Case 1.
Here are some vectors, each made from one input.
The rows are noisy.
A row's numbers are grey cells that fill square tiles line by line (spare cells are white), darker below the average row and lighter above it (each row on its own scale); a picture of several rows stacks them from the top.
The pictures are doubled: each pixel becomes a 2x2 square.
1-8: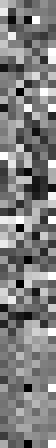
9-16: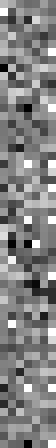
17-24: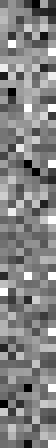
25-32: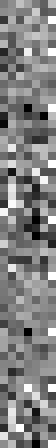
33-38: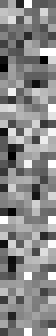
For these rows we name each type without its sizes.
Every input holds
a label.
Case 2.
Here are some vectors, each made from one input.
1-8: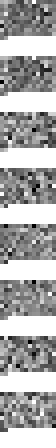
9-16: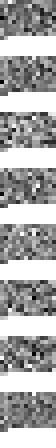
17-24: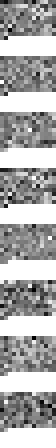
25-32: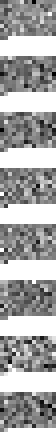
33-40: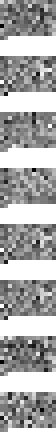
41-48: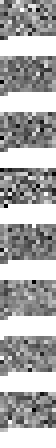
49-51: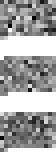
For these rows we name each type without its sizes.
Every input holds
a point on a line.
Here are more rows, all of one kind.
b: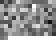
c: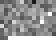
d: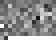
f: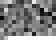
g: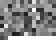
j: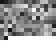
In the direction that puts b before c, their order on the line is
f, g, b, c, d, j.
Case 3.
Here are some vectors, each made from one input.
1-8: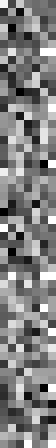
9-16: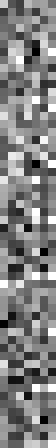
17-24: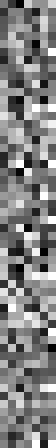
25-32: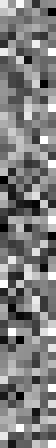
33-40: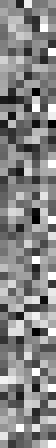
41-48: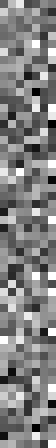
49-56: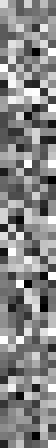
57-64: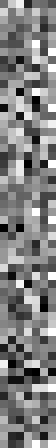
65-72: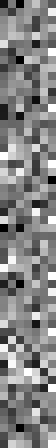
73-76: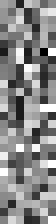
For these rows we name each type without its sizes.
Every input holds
four true/false values.
